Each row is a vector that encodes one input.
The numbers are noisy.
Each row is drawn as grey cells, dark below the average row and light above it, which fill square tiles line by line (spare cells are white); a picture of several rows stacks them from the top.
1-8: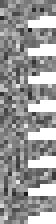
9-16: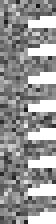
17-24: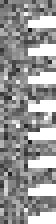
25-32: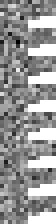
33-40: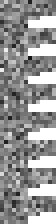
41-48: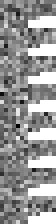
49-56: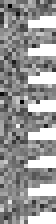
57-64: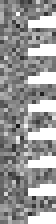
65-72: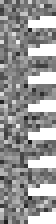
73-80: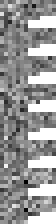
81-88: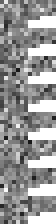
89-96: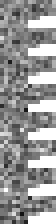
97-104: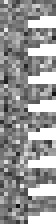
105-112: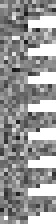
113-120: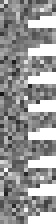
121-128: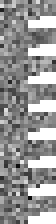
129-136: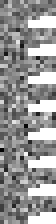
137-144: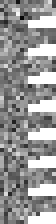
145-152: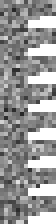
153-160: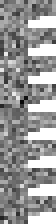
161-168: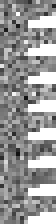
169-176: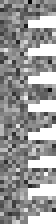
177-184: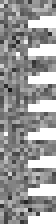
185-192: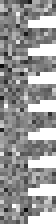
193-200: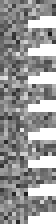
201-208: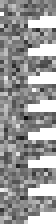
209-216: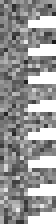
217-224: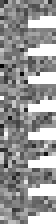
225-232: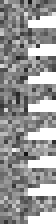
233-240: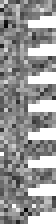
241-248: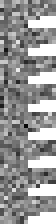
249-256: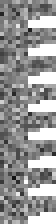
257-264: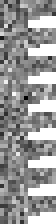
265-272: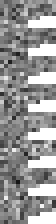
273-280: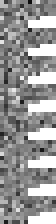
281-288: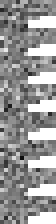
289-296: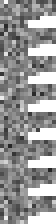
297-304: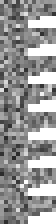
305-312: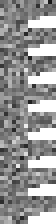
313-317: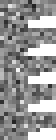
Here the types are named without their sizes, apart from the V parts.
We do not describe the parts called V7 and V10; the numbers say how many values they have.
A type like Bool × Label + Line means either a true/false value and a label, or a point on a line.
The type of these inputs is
((Circle + Line) × Line + V10) × V7.
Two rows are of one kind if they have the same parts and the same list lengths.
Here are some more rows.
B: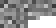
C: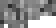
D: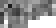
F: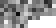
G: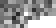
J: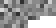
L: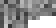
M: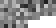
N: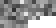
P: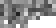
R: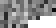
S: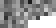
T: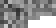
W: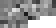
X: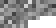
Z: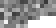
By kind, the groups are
B, C, N, W
D, F, G, J, L, P, T, X, Z
M, R, S

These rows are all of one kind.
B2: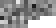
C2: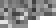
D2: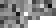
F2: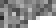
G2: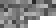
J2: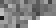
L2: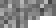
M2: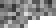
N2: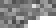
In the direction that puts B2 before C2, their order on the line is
B2, C2, J2, F2, N2, M2, G2, L2, D2.
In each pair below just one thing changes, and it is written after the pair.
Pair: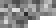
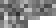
the value of V7
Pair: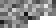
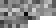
the place on the circle
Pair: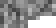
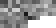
the value of V7
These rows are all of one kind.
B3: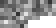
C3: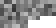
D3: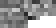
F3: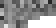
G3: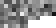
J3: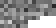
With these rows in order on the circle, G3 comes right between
C3 and F3.
